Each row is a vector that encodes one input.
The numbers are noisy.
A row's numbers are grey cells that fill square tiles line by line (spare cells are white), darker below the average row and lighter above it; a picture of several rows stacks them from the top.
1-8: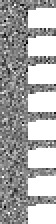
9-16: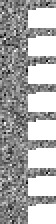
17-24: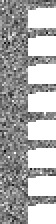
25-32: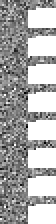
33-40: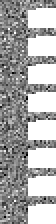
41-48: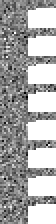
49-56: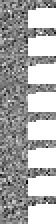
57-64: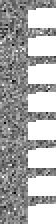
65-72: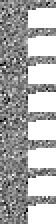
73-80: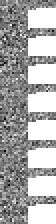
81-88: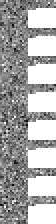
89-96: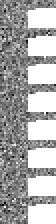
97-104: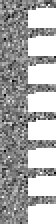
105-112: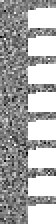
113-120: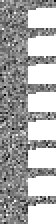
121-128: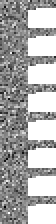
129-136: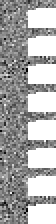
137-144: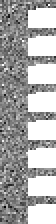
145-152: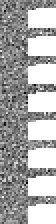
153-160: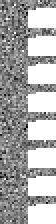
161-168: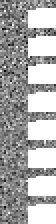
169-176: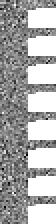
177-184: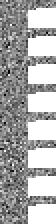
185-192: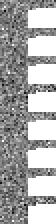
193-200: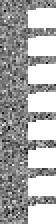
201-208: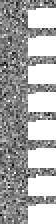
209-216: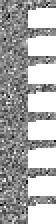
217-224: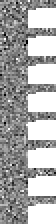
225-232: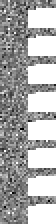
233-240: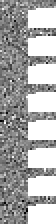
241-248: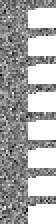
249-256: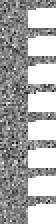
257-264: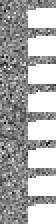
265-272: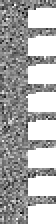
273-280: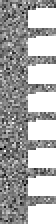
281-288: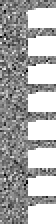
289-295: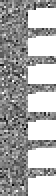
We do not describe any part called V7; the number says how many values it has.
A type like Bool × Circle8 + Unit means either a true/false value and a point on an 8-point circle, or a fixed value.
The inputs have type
Bool × Bool × Bool + (Line8 + Tree9) × V7 + Tree10.
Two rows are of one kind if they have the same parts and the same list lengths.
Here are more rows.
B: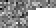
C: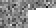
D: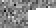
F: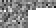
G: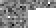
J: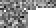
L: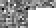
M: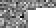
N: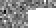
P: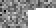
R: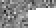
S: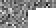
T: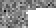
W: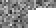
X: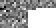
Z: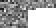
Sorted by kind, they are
B, J, M, X, Z
C, D, R, W
F, L, S
G, N, P, T

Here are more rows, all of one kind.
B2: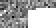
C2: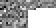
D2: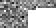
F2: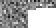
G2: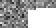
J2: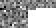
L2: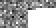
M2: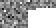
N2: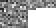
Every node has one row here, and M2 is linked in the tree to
F2 and J2.
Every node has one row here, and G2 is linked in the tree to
F2.
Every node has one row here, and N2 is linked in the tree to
C2.
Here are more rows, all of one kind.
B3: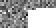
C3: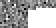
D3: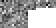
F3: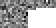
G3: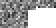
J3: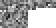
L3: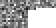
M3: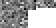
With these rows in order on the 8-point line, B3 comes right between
D3 and F3.
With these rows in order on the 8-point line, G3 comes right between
J3 and M3.
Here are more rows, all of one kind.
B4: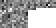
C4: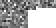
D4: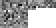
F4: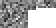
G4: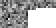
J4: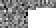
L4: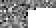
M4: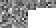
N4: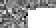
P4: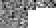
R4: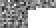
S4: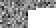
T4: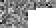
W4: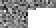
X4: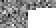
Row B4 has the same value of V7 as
C4, J4, L4 and T4.
